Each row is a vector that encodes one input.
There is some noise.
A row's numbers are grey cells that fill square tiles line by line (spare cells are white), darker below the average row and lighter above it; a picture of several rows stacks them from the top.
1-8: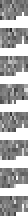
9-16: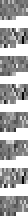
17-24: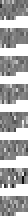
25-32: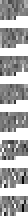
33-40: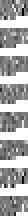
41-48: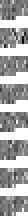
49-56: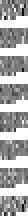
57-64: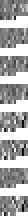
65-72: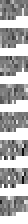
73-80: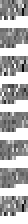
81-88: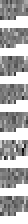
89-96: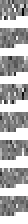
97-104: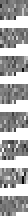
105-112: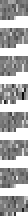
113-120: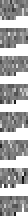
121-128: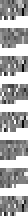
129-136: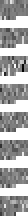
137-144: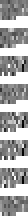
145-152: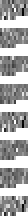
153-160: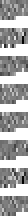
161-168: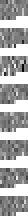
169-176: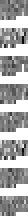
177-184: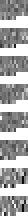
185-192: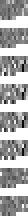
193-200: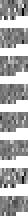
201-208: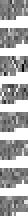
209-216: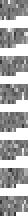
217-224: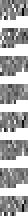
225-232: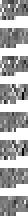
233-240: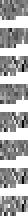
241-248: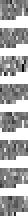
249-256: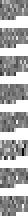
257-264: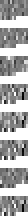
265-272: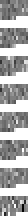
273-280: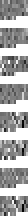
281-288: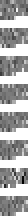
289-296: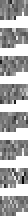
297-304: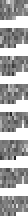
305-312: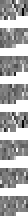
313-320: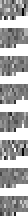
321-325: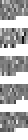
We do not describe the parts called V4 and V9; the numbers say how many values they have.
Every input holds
either a fixed value, or one of 11 labels and a value of V9, or a true/false value and a value of V4.
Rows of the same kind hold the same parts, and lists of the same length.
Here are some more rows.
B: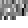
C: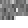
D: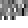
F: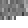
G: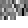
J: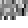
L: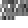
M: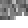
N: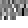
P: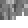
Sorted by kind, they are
B, D, G, J, N
C, F, M, P
L

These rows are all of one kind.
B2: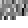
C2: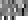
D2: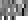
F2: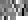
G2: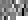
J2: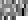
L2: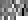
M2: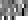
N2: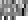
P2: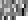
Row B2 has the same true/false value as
D2, G2, J2 and L2.
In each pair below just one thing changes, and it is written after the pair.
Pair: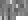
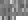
the value of V9
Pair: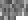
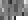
the value of V9
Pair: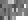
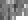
the value of V9
